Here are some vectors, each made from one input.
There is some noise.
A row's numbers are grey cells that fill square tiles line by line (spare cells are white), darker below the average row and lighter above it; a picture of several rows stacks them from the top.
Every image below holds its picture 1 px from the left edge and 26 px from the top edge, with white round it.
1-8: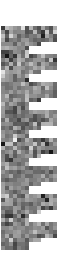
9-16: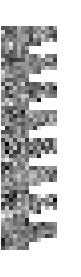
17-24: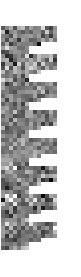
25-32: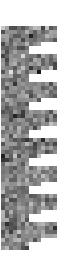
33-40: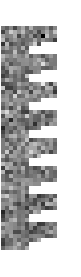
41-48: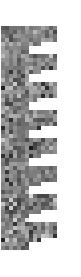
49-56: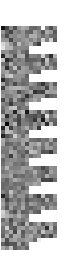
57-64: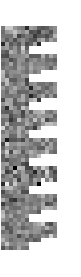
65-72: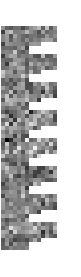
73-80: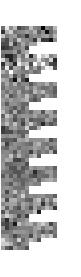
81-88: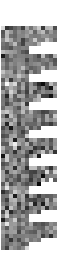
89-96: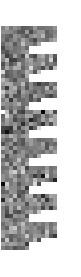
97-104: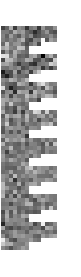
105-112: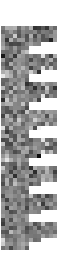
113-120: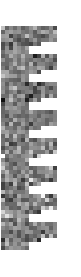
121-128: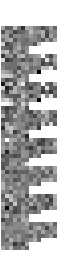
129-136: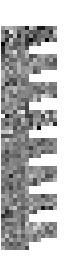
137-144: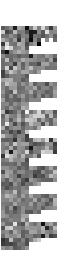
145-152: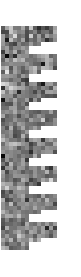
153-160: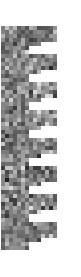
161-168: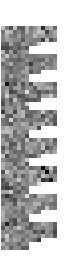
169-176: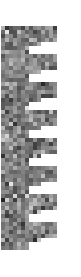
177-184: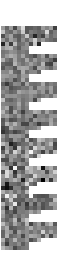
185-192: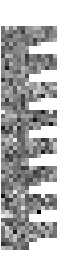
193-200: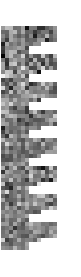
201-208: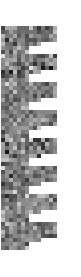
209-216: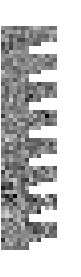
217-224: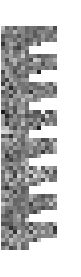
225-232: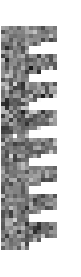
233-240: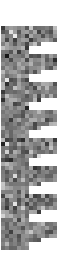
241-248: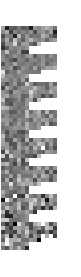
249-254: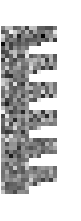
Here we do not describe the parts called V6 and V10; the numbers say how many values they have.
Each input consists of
a point on an 8-point circle and a value of V10, together with either a point on an 11-point line, or a value of V6.
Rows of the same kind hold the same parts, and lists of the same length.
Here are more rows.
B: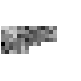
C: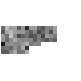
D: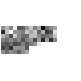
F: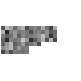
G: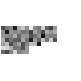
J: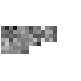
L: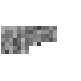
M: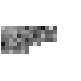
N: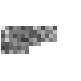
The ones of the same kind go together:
B, F, L, M, N
C, D, G, J

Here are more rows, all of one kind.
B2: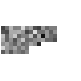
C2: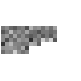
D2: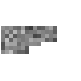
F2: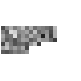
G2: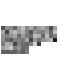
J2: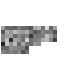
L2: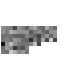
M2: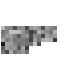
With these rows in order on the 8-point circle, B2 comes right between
C2 and D2.
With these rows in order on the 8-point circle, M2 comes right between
F2 and L2.
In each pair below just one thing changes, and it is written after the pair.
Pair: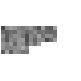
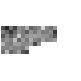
the place on the 11-point line
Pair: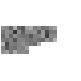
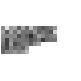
the place on the 8-point circle
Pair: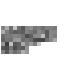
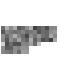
the place on the 8-point circle
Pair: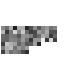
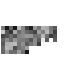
the place on the 8-point circle
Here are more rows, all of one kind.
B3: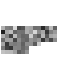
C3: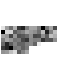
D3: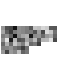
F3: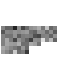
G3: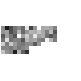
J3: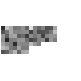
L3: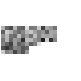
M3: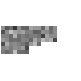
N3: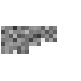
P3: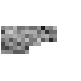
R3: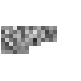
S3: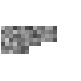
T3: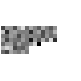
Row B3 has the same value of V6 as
C3, D3 and S3.
